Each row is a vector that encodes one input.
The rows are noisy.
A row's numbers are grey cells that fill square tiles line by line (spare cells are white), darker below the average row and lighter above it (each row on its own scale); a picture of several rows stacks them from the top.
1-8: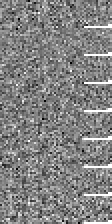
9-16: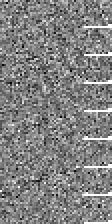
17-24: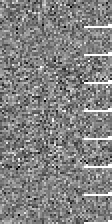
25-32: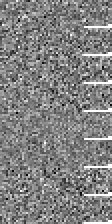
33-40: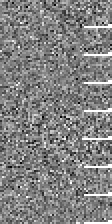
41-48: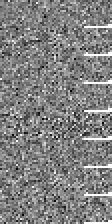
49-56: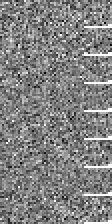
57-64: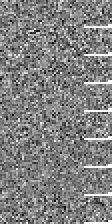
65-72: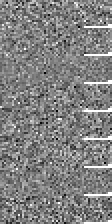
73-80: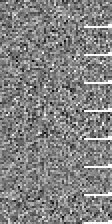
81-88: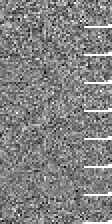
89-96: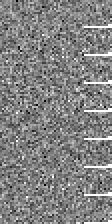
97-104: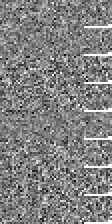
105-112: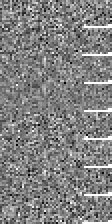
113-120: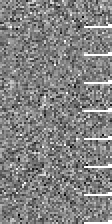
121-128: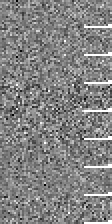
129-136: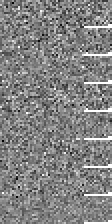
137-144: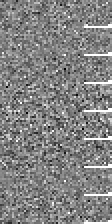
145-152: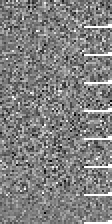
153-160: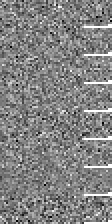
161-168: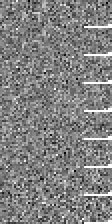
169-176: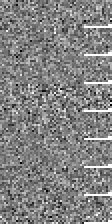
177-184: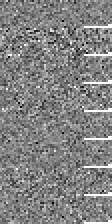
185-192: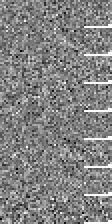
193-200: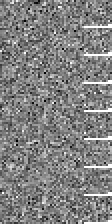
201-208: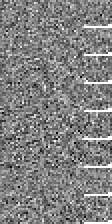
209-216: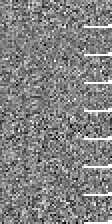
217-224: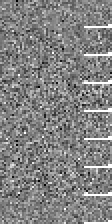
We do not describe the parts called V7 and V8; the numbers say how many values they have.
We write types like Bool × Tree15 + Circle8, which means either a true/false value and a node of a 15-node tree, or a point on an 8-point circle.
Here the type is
Bool × (Circle6 + V8) × V7 + Label4.
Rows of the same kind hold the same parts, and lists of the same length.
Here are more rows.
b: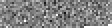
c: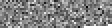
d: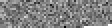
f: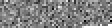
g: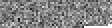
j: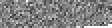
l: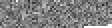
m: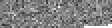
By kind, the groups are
b, j
c, g, l
d, f, m

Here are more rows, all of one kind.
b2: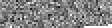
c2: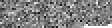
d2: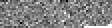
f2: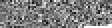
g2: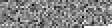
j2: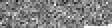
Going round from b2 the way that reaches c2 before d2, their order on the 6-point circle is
b2, c2, f2, g2, d2, j2.
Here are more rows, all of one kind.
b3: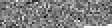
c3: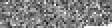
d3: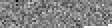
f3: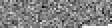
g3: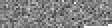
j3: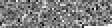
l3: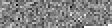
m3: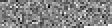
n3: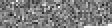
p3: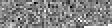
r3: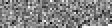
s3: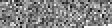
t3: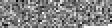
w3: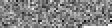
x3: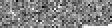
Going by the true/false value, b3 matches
g3, j3, m3 and r3.
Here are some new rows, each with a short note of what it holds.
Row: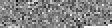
a true/false value, a value of V7 and a value of V8
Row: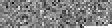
one of 4 labels
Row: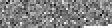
a point on a 6-point circle, a true/false value and a value of V7
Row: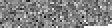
a point on a 6-point circle, a true/false value and a value of V7
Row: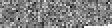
a true/false value, a value of V7 and a value of V8
